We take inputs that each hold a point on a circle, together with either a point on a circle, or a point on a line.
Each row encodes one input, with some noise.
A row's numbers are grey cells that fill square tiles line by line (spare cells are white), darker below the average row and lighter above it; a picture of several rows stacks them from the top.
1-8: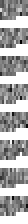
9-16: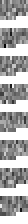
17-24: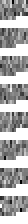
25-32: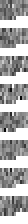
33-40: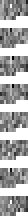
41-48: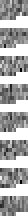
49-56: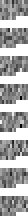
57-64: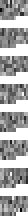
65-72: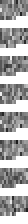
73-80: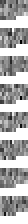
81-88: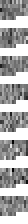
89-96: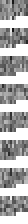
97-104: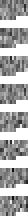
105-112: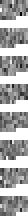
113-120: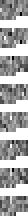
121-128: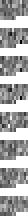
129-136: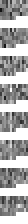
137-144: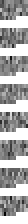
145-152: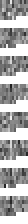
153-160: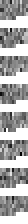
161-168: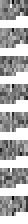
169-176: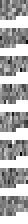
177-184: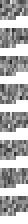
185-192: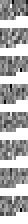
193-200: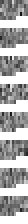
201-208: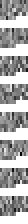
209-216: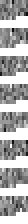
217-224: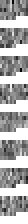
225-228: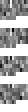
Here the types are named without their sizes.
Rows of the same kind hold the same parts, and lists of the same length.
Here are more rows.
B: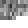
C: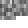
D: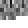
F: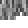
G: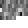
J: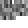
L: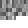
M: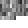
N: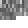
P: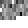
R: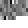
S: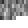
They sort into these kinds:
B, D, G, J, N, P, R, S
C, F, L, M

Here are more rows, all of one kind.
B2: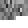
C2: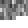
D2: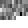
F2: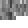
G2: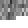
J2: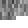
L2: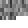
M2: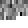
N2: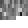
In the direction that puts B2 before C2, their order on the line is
B2, L2, F2, G2, J2, C2, N2, D2, M2.
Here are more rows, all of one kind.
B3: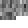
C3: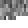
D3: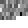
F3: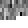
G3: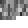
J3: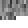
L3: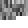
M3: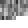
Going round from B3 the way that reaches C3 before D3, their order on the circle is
B3, J3, C3, L3, M3, F3, G3, D3.
